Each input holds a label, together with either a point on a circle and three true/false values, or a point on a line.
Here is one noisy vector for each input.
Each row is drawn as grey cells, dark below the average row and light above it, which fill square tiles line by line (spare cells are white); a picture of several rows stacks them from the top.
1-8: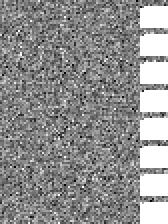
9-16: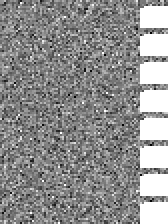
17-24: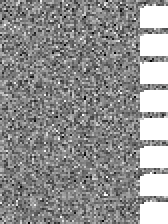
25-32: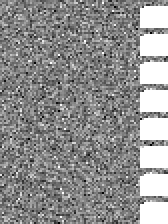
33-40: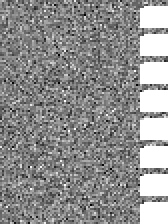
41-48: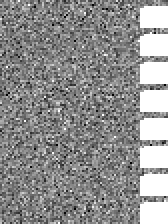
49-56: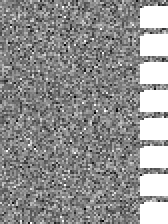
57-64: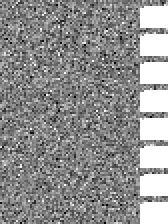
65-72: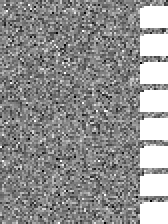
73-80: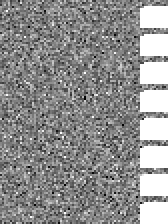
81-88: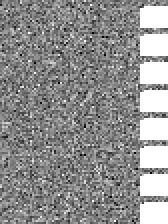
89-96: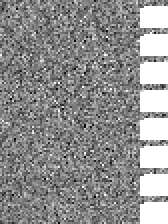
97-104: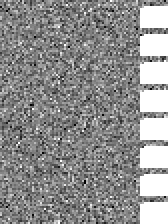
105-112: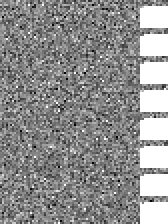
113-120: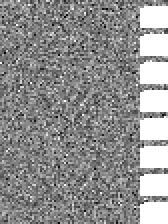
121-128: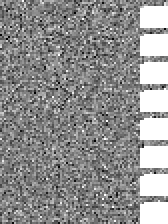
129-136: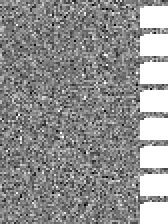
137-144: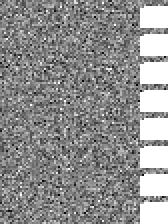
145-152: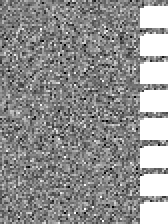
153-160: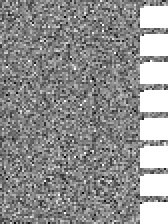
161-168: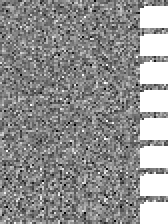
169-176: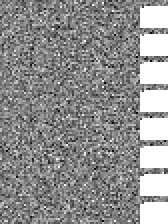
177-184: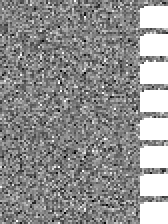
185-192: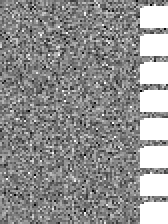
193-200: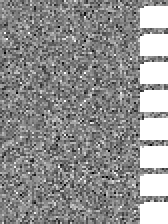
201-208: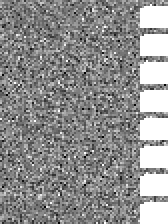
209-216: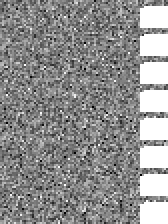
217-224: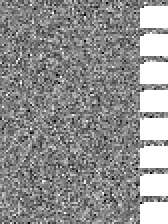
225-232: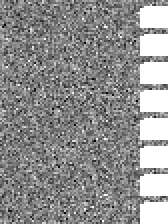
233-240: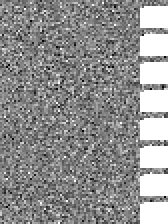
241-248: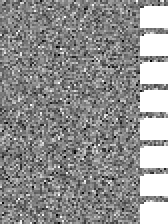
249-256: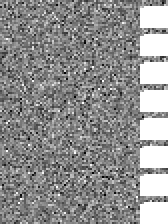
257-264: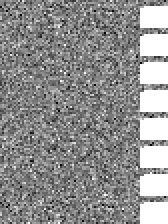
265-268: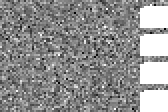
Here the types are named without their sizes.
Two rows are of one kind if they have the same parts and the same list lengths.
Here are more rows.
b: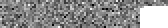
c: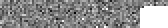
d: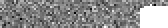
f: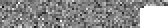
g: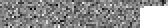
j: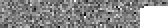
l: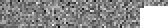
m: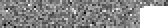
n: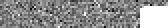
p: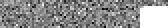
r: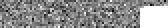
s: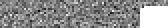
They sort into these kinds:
b, g, n, p, r
c, d, f, j, l, m, s

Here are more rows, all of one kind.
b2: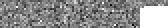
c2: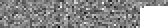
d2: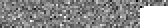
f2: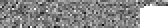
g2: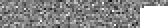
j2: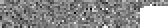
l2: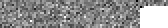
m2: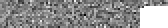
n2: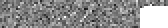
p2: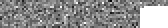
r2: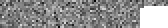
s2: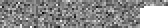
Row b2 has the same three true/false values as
d2, l2 and r2.
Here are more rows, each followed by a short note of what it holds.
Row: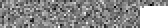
a label and a point on a line
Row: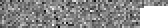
a point on a circle, a label and three true/false values
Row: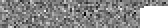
a point on a circle, a label and three true/false values
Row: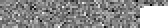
a label and a point on a line
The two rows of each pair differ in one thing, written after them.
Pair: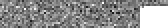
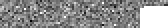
one of the three true/false values
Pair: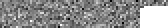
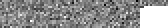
the place on the circle
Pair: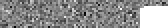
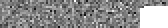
one of the three true/false values
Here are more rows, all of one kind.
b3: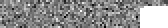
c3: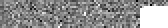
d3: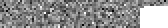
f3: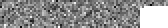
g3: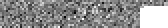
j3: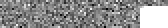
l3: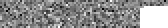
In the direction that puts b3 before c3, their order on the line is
f3, d3, b3, j3, l3, c3, g3.
